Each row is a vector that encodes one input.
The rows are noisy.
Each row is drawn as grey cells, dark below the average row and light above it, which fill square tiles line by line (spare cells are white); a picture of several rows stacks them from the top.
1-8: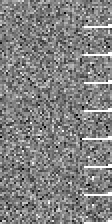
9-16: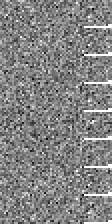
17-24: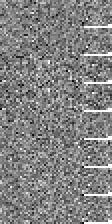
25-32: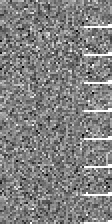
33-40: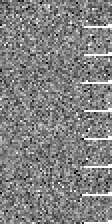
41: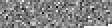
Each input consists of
a point on a 5-point line and a true/false value.
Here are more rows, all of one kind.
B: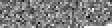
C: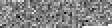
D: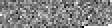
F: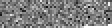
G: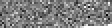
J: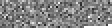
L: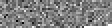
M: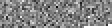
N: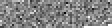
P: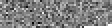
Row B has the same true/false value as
D, L and P.
